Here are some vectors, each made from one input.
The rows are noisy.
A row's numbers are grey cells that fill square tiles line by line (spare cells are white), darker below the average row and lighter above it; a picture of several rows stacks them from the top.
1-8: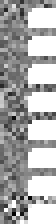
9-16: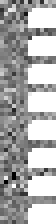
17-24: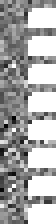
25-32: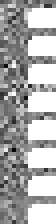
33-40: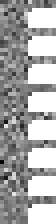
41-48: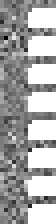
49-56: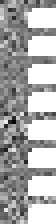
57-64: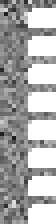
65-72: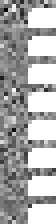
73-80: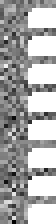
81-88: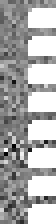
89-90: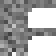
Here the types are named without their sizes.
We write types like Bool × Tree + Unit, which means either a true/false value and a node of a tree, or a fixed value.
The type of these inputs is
(Label + Line) × Line.
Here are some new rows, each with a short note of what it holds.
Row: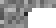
a point on each of two lines
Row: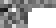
a label and a point on a line
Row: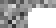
a point on each of two lines
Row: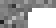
a point on each of two lines
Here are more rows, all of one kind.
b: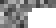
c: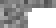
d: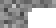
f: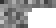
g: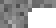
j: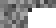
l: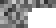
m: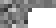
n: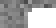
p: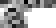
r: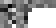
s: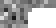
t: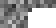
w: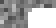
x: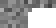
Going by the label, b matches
f, l, r and w.
